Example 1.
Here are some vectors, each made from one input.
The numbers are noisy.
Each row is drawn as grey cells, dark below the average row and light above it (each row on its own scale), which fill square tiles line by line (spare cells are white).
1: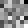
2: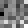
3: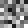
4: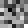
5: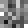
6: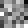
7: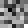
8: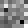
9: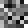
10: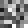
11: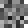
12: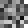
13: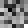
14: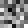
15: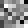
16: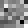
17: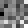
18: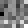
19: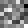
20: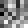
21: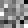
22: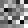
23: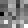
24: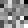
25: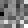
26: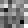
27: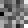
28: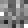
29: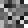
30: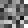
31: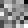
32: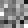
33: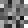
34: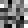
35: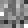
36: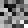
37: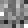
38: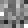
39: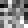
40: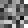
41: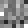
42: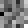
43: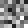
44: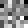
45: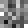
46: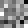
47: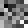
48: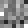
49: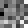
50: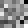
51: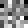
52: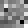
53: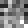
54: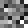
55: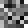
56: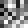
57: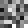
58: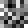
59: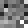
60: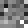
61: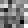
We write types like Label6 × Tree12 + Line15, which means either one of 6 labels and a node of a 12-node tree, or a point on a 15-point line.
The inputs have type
Bool × Bool × Bool.
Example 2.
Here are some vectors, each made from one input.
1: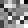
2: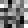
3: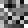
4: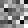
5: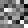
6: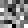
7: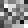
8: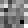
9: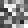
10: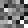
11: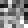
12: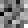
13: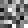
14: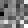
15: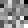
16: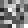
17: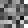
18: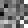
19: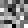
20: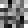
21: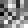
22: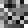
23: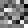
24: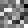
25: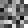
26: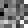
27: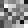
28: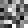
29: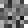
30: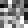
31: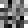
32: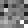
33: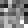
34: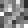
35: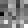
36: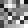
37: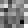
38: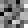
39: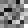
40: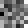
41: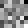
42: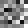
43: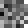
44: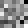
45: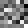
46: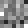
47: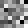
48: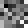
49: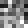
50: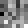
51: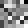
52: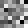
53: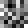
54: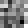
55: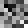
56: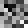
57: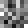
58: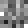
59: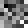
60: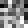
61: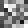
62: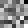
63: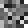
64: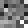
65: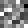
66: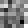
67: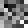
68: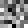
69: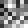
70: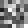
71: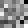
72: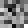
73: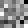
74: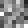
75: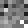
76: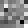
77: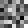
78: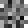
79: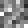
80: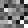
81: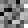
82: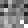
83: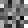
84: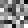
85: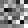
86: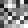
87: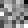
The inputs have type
Bool × Bool × Bool.
